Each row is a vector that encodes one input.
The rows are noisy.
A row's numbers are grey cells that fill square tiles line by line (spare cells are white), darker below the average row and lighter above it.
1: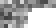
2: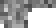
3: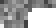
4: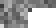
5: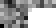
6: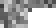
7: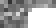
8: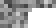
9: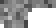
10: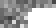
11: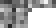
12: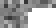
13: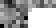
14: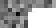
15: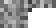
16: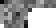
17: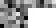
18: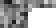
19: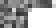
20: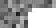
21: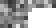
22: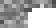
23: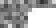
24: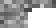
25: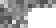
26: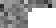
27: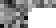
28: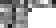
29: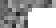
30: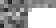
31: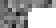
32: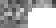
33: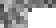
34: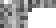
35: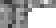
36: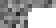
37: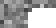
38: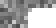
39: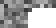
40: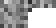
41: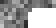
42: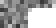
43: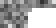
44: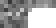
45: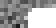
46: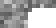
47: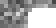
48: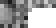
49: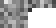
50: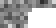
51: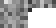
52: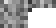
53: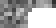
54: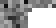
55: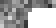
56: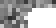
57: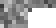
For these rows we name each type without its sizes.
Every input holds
a node of a tree.
